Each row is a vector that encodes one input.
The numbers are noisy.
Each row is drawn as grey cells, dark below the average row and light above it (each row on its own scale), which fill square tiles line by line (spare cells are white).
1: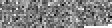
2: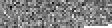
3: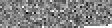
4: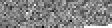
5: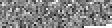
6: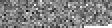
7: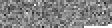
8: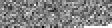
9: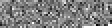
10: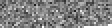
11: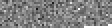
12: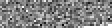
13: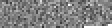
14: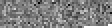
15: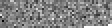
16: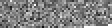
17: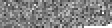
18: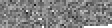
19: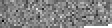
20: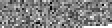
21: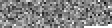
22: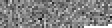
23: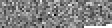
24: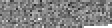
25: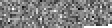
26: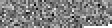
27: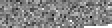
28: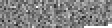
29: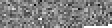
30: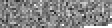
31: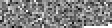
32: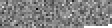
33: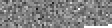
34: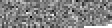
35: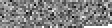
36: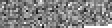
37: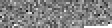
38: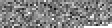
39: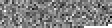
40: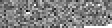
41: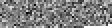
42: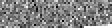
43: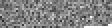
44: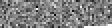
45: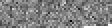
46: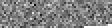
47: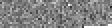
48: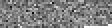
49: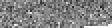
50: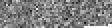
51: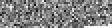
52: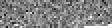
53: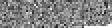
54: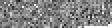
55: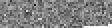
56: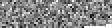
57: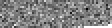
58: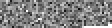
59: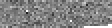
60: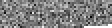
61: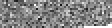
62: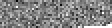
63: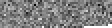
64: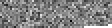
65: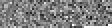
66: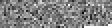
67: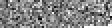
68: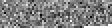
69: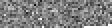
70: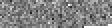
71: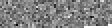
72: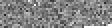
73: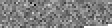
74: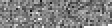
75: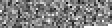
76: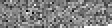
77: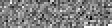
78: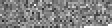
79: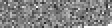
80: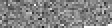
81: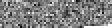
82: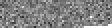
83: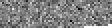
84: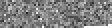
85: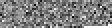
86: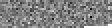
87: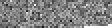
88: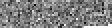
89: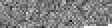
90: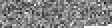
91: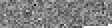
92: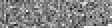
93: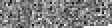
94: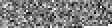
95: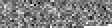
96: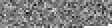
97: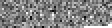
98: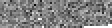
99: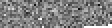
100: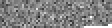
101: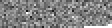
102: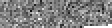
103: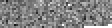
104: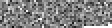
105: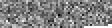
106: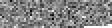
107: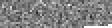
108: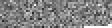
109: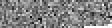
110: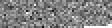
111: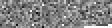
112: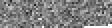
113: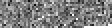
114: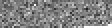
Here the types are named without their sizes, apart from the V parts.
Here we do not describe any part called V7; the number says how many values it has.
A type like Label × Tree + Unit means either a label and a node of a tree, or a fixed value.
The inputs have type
(Bool × Bool × Bool + Label) × V7.
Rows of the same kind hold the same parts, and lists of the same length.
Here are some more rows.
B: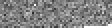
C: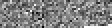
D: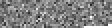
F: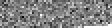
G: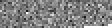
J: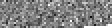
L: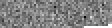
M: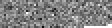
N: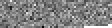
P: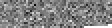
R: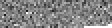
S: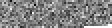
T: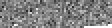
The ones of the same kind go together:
B, D, F, G, L, M, N, R, T
C, J, P, S

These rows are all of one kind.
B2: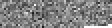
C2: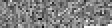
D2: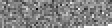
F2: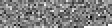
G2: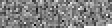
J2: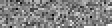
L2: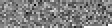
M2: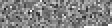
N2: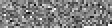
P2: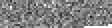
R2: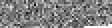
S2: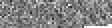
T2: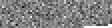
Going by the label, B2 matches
M2, N2, P2 and T2.
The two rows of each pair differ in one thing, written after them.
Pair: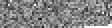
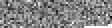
the value of V7
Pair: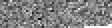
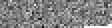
the label
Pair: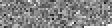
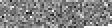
the value of V7
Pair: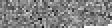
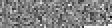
the value of V7
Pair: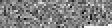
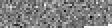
the label
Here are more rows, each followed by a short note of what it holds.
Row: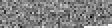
a label and a value of V7
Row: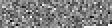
a label and a value of V7
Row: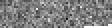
three true/false values and a value of V7
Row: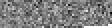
three true/false values and a value of V7
